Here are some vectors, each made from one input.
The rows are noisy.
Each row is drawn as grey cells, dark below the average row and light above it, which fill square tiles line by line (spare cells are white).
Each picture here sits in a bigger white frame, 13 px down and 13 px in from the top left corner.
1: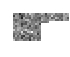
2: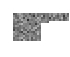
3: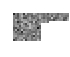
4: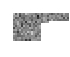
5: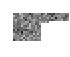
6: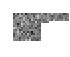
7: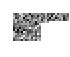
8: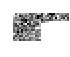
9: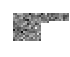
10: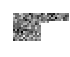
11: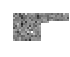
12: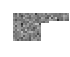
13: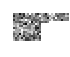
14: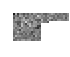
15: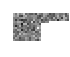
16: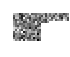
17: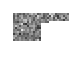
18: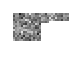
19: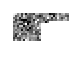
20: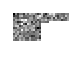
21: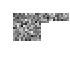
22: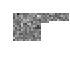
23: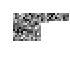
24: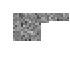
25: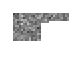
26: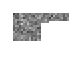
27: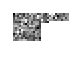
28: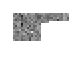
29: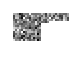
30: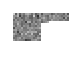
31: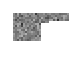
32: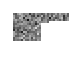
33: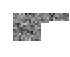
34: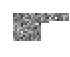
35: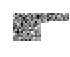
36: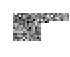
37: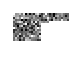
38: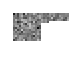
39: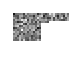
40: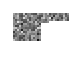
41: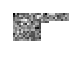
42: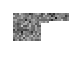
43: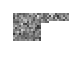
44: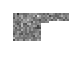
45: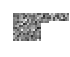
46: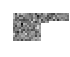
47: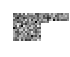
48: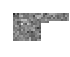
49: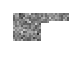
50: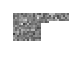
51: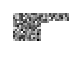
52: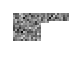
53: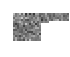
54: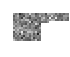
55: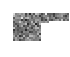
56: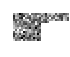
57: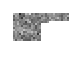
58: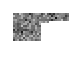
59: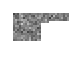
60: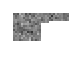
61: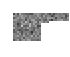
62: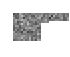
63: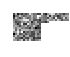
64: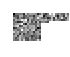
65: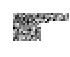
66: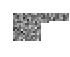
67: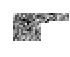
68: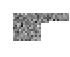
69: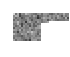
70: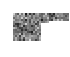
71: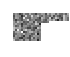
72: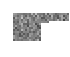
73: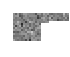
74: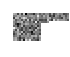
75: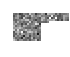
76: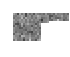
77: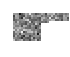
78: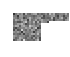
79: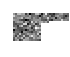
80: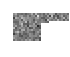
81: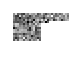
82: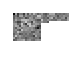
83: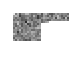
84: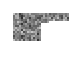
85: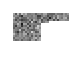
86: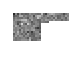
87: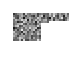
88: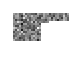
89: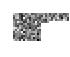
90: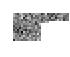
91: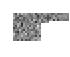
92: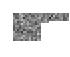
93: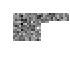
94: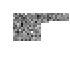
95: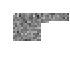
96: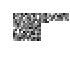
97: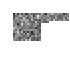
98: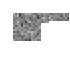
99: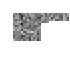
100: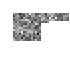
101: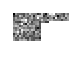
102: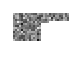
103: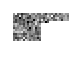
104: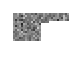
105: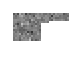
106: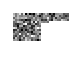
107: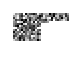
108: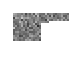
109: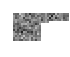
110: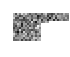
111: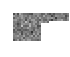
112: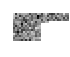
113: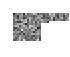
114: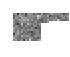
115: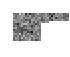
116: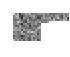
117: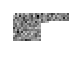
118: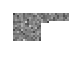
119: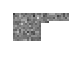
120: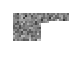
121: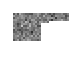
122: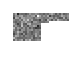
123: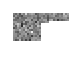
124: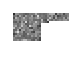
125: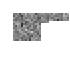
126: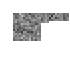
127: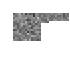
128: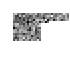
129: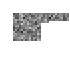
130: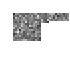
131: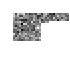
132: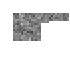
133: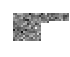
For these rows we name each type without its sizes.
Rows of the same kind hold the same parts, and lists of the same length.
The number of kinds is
3.
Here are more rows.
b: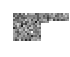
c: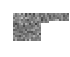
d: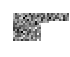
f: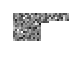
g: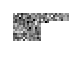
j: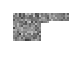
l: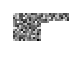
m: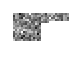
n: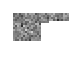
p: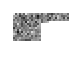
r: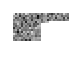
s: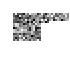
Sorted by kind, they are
b, f, j, l, m, n, p, r
c, d
g, s

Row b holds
a point on each of two lines.
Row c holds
three true/false values.
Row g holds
a fixed value.
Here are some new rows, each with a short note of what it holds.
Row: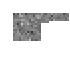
three true/false values
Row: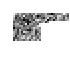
a fixed value
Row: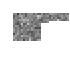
three true/false values
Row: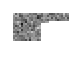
a point on each of two lines
